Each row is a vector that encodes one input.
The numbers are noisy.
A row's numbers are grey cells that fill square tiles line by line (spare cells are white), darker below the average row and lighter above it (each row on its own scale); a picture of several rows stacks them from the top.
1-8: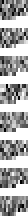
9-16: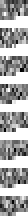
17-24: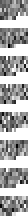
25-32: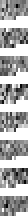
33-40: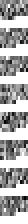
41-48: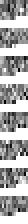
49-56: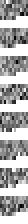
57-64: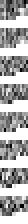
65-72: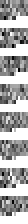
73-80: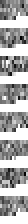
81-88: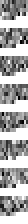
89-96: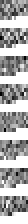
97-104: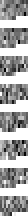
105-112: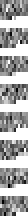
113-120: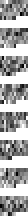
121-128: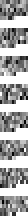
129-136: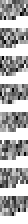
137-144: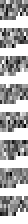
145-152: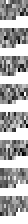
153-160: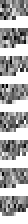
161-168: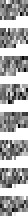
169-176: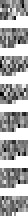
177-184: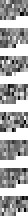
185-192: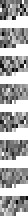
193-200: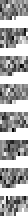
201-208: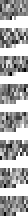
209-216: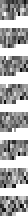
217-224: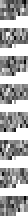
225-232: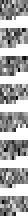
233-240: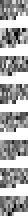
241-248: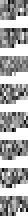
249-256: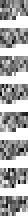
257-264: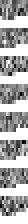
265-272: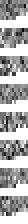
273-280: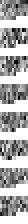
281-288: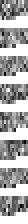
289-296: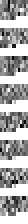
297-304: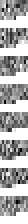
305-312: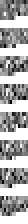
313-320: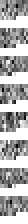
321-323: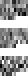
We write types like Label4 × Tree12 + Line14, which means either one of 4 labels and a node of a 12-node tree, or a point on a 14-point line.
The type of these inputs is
Bool × Bool × Bool + Circle9 + Circle10.
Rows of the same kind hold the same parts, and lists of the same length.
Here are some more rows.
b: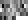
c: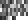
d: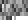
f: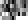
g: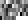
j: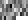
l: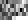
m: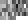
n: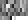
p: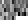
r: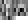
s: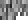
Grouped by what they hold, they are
b, c, g, j, s
d, l, n, r
f, m, p

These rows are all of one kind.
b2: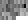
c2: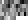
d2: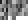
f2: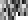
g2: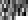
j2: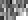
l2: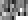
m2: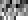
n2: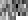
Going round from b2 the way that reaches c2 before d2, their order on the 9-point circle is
b2, l2, j2, f2, n2, m2, c2, d2, g2.
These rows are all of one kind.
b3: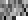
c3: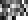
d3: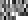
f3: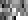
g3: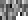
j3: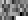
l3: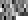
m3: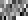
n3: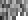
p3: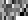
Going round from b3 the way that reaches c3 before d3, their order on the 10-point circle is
b3, m3, p3, g3, j3, n3, c3, l3, f3, d3.
